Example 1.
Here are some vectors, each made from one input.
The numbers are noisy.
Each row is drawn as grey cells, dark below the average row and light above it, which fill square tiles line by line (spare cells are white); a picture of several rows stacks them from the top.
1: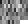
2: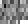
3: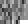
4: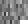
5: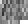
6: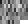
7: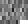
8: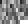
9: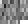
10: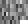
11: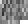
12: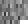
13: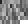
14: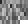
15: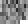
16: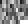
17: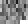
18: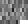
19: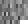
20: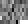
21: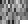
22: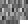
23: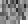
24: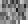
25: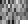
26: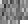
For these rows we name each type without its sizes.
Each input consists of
a point on a line.
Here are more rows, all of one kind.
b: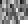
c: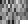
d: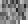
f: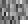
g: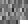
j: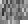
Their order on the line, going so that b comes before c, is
d, j, f, g, b, c.
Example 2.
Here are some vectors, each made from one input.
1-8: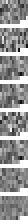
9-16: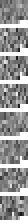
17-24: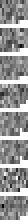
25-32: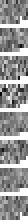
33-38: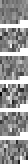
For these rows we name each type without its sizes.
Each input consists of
a node of a tree.
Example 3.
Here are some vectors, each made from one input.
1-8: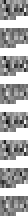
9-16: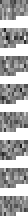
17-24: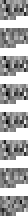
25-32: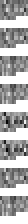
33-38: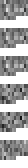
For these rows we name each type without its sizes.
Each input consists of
a point on a line.
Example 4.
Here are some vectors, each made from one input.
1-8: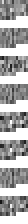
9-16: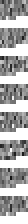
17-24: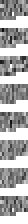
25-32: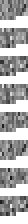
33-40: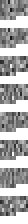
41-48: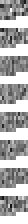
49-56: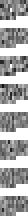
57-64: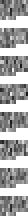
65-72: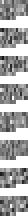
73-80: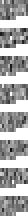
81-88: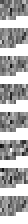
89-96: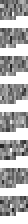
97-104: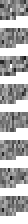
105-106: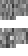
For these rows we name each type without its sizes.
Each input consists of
a point on a line.
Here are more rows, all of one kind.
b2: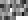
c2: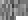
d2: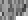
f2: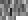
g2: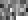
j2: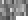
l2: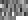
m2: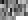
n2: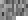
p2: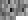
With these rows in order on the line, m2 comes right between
f2 and l2.
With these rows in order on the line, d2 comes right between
n2 and p2.
